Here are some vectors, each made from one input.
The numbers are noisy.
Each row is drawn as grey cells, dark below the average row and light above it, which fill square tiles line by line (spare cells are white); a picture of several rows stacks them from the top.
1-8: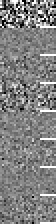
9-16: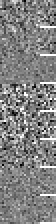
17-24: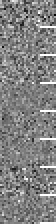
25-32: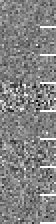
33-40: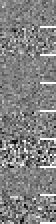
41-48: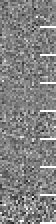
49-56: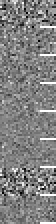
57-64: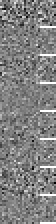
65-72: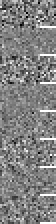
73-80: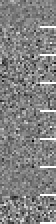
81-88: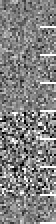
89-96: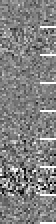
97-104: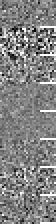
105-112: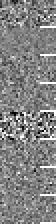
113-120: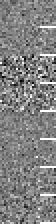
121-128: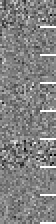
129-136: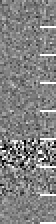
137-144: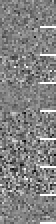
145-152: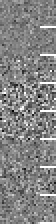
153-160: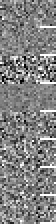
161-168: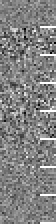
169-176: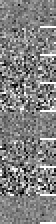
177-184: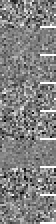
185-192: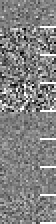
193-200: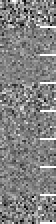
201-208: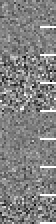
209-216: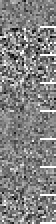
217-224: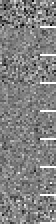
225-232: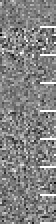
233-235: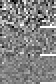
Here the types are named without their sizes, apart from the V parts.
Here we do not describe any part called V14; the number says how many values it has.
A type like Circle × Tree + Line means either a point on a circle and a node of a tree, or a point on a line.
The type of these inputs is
Line × (Tree + Unit) + V14.
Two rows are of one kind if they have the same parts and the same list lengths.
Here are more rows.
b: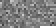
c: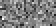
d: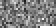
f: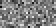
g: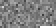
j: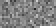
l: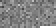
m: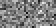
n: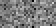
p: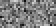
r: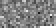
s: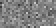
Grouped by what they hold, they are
b, d, f, l, p
c, j, m, n, r
g, s

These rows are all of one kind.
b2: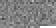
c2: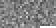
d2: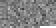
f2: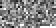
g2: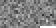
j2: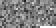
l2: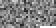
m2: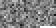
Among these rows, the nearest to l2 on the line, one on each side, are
d2 and m2.
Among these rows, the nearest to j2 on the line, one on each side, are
g2 and m2.
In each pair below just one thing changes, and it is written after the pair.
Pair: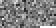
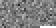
the node of the tree
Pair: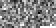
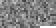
the place on the line
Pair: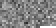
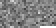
the place on the line
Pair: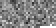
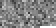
the node of the tree
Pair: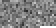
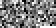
the place on the line
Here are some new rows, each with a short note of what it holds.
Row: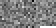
a value of V14
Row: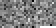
a value of V14
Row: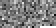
a value of V14
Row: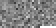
a point on a line
